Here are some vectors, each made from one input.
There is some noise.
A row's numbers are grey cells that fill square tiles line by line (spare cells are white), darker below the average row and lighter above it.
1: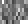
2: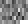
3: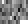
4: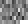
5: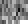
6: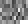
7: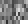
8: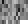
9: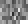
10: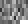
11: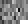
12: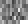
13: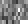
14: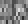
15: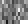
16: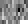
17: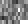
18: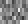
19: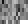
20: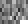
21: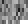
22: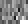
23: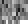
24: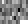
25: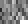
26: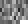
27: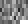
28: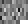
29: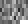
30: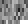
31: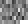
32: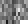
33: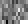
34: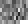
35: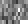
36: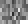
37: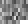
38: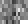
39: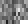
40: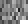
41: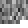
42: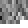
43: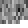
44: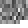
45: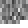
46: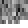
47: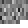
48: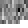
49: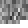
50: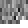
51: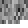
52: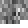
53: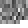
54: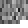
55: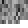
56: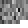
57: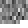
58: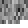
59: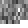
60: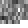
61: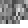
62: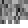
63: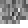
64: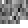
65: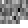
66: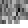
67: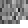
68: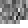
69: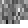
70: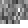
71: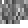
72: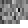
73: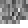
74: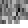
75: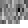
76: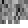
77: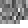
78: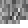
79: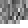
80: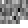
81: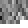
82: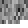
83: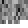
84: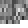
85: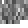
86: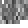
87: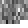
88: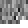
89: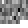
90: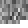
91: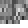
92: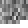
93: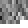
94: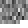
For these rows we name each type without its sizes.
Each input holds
a true/false value, together with either a point on a line, or a node of a tree.
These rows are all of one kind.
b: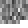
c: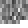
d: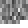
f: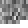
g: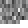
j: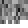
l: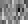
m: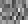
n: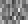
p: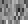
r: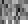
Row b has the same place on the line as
c, d and n.
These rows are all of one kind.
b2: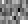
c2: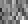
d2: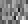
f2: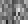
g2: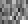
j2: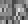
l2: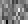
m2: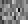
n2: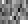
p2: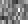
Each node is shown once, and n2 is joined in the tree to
b2 and g2.
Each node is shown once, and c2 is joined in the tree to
g2 and p2.
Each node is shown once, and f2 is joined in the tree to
d2, g2 and m2.
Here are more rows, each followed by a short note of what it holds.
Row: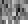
a point on a line and a true/false value
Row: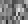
a node of a tree and a true/false value
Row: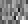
a node of a tree and a true/false value
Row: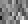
a node of a tree and a true/false value
